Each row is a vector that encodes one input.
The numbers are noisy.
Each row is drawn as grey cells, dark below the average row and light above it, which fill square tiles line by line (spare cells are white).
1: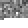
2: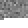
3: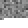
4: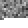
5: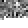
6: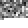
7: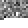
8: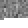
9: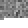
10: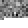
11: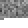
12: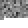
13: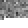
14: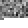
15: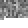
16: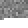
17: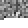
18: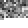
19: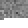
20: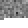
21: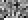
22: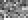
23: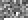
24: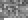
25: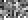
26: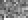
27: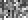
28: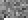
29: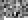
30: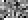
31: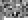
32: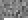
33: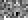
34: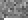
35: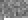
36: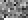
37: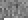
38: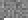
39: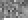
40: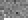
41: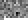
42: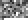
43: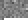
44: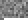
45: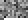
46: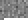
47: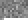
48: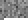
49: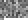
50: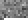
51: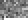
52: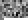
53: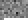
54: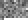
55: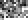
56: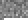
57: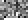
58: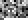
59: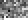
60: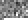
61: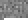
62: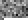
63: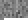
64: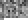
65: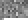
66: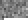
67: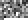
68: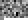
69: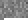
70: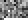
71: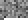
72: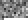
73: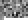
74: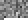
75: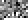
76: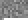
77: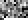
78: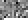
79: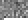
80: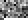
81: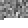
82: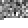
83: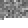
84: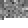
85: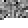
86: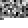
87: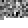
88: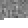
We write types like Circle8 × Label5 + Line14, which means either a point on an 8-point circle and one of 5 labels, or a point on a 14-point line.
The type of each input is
Bool × Line8.
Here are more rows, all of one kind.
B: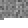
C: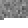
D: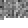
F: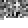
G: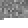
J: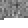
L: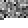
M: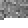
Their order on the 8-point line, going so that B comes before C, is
M, L, J, D, B, C, F, G.
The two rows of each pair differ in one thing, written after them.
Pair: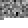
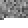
the true/false value
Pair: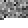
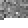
the place on the 8-point line
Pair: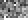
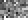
the place on the 8-point line
